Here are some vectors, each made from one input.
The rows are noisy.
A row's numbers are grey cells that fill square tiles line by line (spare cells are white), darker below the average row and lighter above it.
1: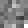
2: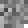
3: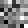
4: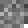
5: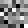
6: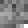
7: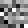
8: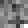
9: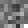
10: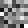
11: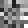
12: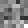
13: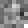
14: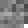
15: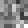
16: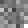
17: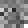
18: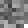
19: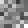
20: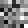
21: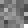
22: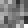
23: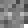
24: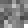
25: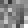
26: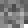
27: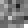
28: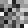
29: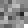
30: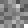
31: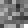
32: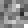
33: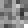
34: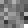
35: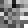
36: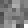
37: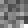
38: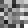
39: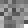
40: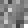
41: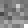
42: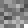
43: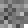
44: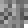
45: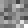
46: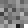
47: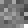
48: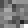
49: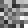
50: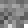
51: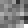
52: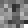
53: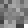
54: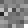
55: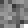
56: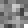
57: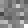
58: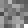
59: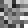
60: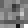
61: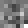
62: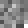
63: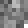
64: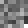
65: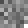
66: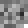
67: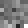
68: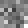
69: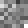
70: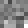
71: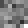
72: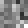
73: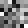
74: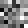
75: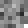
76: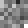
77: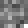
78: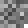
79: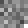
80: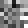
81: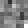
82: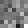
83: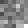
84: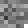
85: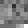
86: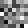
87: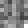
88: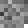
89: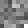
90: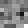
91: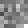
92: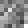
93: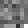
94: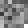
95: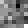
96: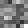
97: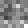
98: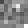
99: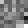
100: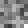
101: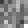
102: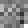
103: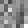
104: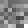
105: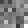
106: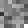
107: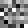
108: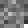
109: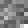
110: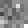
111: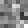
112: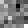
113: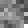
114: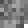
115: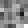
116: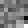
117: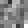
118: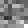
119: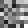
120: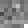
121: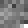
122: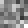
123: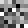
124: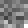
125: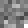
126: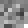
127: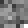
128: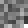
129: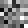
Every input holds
a point on each of two 3-point lines, together with a list of up to two items, each a point on a 4-point line and a true/false value.
